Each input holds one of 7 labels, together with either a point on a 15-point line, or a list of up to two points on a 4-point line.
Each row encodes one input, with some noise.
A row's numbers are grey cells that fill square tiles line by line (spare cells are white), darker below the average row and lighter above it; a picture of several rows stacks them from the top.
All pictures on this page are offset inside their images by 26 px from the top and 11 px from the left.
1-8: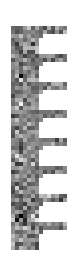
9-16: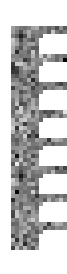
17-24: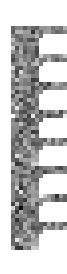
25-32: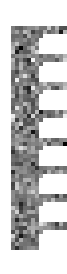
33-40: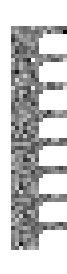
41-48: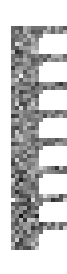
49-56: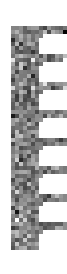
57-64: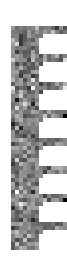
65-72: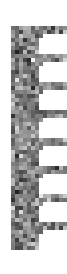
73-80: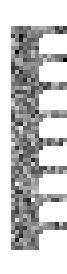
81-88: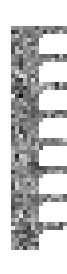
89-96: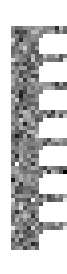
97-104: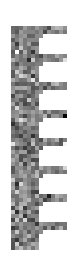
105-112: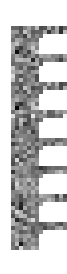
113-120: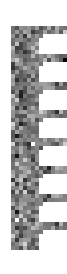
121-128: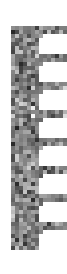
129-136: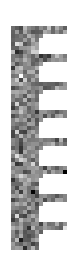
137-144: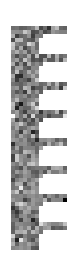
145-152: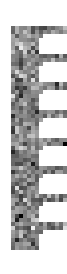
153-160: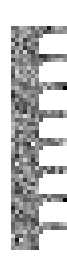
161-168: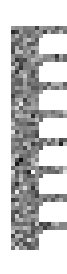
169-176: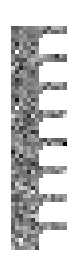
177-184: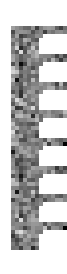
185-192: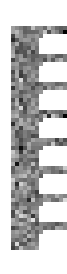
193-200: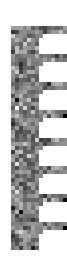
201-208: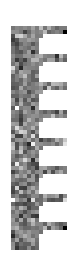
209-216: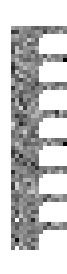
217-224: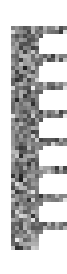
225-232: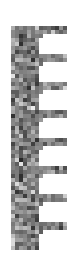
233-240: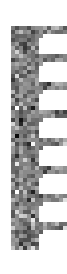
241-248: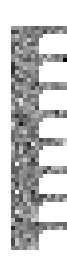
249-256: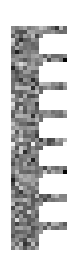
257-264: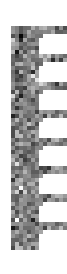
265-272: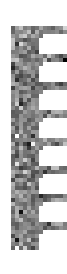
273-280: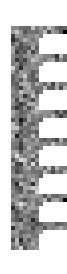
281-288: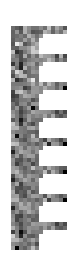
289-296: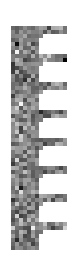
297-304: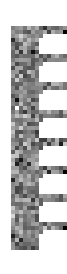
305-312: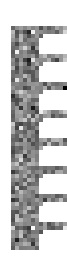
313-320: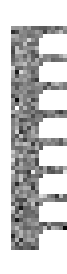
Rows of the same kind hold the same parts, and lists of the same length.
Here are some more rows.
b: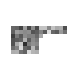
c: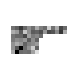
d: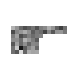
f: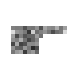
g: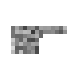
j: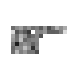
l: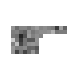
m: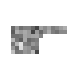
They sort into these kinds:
b, m
c, d, g
f, l
j

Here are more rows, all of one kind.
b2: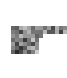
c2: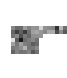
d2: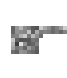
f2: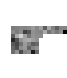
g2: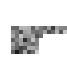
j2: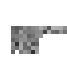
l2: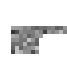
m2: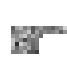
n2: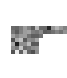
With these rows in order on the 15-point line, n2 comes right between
f2 and m2.
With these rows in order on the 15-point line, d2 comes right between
b2 and g2.
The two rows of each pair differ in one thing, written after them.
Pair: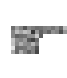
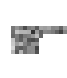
the place on the 4-point line in item 1 of the list
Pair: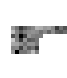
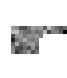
the label
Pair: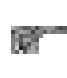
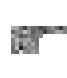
the place on the 4-point line in item 1 of the list
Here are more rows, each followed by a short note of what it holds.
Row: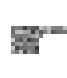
one of 7 labels, together with a list of one item
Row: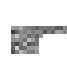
one of 7 labels and a point on a 15-point line
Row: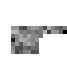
one of 7 labels, together with a list of two items
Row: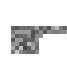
one of 7 labels, together with a list of one item
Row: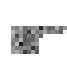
one of 7 labels, together with a list of one item
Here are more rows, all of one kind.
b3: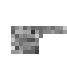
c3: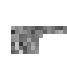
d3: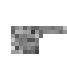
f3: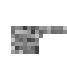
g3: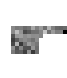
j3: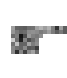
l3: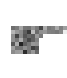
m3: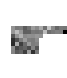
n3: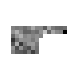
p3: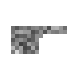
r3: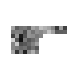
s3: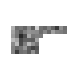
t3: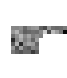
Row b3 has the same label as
d3 and f3.
